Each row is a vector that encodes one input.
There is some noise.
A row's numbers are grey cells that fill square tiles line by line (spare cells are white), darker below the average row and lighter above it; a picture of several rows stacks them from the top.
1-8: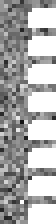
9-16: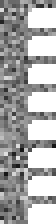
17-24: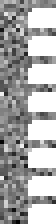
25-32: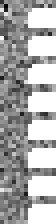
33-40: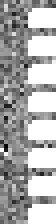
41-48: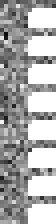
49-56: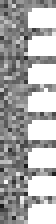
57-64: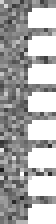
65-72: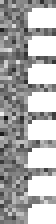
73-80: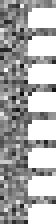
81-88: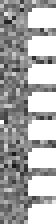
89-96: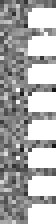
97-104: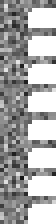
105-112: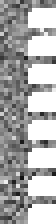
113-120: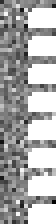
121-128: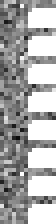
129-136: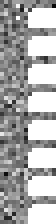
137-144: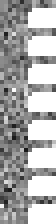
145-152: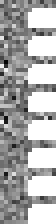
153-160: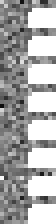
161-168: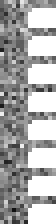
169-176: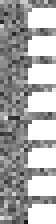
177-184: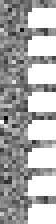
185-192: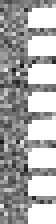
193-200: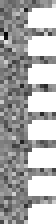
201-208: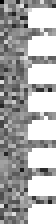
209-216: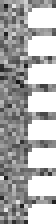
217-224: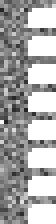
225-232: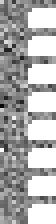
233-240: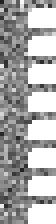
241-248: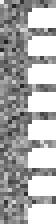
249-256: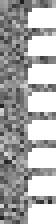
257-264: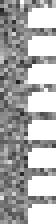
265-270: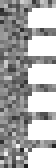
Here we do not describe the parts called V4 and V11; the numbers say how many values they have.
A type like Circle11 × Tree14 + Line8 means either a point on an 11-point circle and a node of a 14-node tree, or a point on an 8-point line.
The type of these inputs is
(Bool × Bool × Bool + V4 × V11) × Label5.
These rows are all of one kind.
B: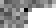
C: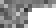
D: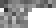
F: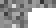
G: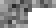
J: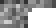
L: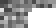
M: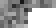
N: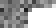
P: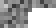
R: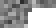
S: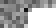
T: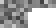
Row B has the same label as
C, N and S.
